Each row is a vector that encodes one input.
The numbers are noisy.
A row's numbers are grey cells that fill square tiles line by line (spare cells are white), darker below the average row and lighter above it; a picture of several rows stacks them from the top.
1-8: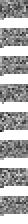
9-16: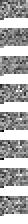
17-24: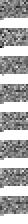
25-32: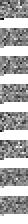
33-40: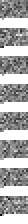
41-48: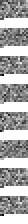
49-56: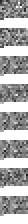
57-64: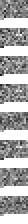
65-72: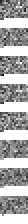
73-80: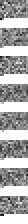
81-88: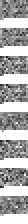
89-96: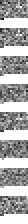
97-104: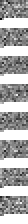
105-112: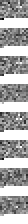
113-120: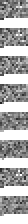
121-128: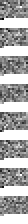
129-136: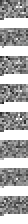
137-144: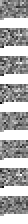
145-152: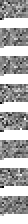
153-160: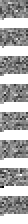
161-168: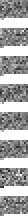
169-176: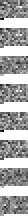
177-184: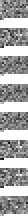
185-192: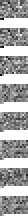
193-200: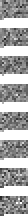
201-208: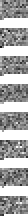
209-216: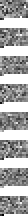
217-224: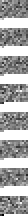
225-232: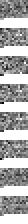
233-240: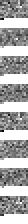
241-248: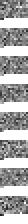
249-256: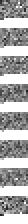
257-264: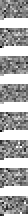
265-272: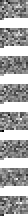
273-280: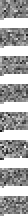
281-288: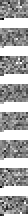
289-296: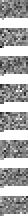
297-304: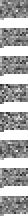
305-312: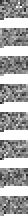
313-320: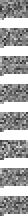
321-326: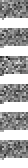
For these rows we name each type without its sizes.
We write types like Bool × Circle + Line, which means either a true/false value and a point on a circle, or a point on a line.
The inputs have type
Circle + List(Line).
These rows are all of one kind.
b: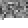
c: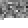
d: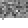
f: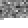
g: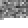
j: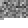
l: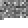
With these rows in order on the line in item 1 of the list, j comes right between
g and l.
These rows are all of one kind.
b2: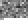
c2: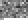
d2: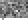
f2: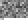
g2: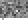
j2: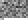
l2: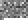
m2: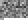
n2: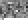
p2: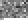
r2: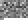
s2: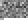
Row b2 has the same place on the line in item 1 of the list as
c2, f2 and p2.
